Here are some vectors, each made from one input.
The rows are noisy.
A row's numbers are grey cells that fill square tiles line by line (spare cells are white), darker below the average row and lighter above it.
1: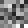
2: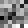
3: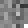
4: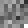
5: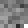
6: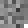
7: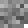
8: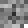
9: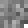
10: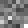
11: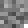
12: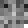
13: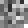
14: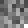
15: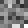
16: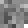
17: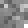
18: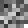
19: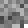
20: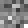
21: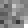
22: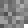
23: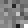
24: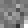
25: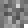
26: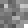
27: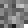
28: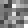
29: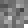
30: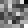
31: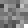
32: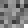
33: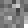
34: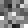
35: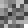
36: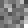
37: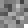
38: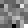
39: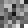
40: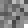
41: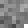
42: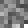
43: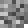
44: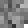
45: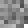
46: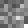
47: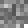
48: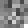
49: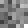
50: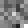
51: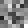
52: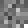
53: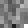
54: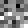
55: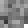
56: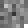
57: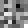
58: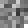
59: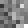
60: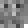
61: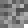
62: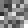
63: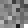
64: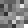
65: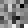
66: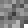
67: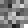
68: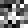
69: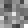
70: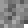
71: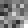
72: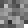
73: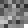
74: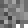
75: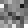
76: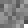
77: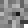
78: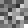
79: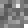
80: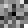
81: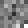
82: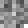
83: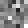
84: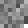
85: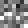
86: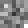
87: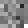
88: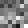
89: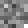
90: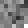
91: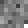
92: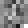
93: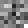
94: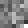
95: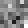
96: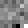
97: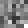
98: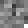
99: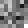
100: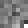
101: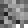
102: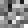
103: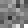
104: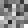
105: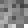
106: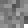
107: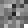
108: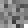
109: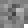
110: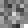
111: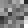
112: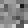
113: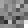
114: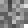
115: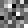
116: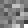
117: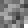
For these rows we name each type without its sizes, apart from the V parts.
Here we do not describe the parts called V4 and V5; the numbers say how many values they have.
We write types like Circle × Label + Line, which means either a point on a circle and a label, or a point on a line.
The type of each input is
Bool × Circle × V4 × V5 + Unit.
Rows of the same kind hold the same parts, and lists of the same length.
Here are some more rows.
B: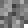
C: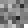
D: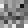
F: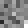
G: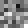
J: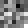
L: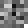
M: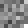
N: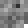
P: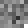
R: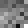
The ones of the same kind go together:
B, C, D, F, L, M, N, P, R
G, J

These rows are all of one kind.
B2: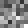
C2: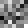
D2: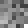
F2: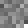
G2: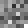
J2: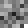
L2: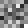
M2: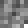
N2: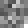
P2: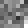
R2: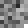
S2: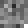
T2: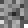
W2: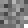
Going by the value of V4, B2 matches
C2, M2 and T2.
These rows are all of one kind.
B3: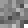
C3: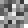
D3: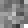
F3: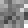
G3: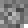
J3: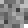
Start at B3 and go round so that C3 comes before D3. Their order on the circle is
B3, F3, J3, C3, G3, D3.
